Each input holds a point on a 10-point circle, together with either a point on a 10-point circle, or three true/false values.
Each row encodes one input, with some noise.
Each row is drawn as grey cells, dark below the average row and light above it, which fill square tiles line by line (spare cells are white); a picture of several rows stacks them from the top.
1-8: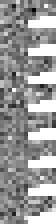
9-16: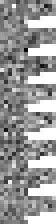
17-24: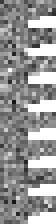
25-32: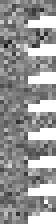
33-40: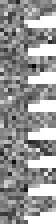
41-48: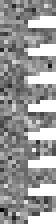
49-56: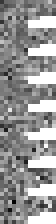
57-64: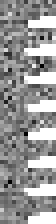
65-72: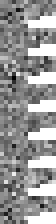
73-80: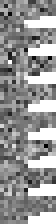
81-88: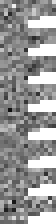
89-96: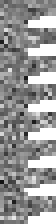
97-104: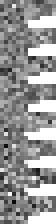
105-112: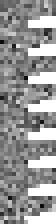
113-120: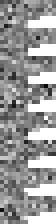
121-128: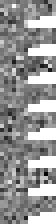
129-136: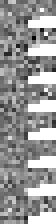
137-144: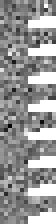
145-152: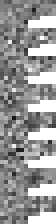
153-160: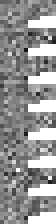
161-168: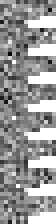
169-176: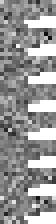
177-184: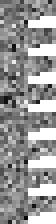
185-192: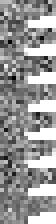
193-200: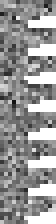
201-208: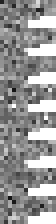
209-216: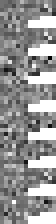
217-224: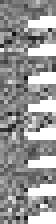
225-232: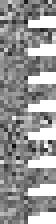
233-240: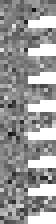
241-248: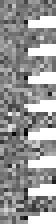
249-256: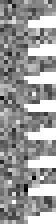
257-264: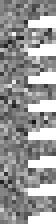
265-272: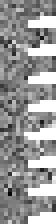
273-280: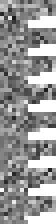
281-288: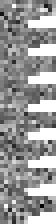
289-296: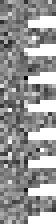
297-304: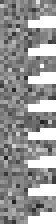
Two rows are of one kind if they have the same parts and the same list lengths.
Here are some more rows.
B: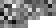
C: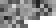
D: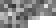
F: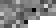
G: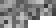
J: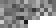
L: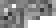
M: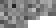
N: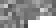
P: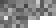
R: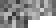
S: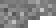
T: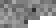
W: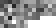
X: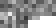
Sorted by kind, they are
B, C, L
D, F, G, J, M, N, P, R, S, T, W, X

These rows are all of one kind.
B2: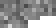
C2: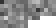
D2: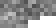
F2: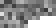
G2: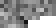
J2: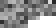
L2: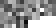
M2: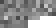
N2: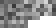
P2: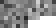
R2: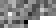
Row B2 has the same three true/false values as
J2 and P2.
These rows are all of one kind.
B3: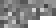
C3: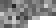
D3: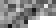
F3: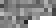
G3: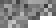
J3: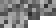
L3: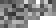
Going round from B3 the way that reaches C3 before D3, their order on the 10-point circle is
B3, J3, G3, L3, F3, C3, D3.
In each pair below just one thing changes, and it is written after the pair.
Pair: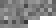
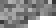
the place on the 10-point circle
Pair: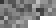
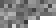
one of the three true/false values
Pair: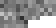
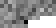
one of the three true/false values
